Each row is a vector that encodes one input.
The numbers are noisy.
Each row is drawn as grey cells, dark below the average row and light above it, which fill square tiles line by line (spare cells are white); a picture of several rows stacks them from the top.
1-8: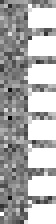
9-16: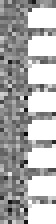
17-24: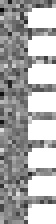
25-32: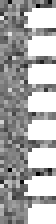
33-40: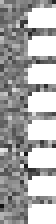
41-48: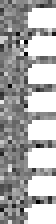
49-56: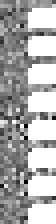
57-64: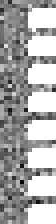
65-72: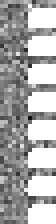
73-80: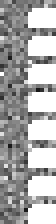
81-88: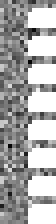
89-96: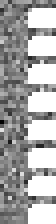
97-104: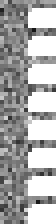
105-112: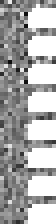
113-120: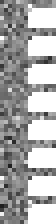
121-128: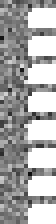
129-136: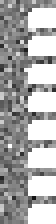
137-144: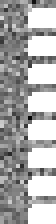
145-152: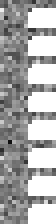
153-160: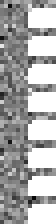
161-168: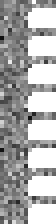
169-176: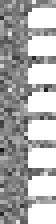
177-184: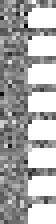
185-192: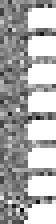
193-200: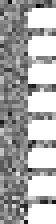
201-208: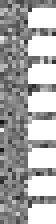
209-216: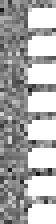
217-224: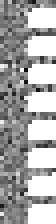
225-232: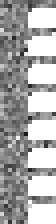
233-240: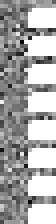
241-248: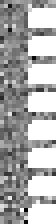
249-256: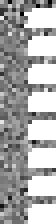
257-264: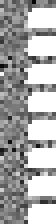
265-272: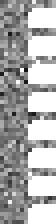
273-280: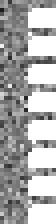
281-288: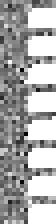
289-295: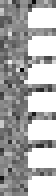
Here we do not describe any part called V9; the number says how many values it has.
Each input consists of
a point on an 8-point circle and a value of V9, together with either a fixed value, or three true/false values.
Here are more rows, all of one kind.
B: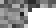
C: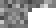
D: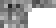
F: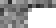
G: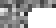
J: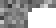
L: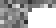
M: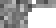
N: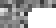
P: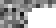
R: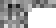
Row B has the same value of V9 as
C, J and L.
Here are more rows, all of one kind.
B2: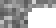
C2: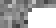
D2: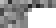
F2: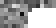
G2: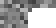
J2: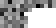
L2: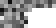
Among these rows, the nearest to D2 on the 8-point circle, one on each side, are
F2 and G2.
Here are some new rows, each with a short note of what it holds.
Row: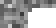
a point on an 8-point circle and a value of V9
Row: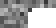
a point on an 8-point circle, three true/false values and a value of V9
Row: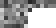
a point on an 8-point circle, three true/false values and a value of V9
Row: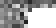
a point on an 8-point circle and a value of V9
